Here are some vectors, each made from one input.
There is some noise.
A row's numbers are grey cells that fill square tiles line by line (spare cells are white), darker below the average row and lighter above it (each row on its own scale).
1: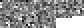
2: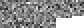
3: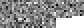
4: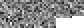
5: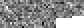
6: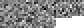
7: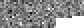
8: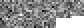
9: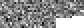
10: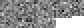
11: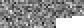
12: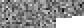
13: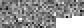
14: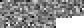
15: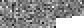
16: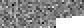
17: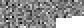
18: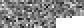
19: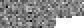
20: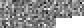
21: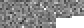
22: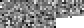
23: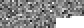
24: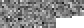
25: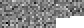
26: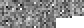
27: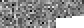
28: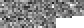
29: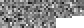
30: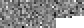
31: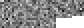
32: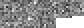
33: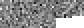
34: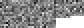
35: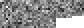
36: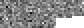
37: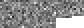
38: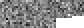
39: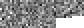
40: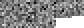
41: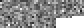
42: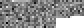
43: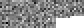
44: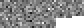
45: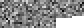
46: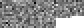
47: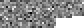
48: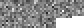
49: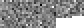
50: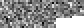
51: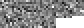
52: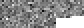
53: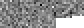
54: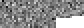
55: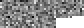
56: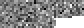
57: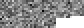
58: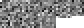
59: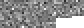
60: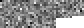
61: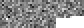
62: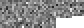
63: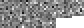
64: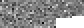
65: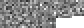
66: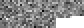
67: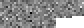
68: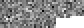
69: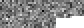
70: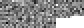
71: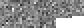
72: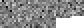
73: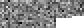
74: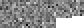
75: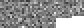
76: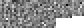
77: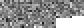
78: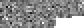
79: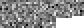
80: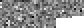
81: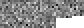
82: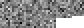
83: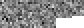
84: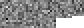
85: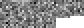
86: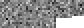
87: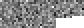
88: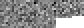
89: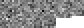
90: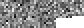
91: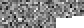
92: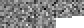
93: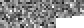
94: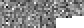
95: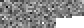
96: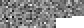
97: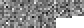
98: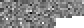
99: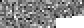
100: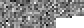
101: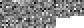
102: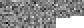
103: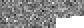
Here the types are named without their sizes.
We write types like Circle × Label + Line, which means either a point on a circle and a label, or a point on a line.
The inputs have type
Bool × Circle.
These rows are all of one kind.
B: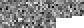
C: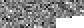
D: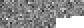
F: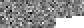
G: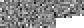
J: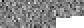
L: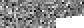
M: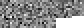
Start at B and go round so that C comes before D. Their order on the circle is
B, M, L, C, G, F, D, J.
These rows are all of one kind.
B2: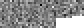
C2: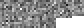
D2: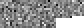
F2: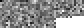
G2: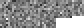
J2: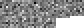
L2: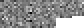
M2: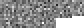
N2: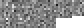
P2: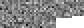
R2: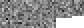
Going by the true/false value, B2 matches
J2 and R2.
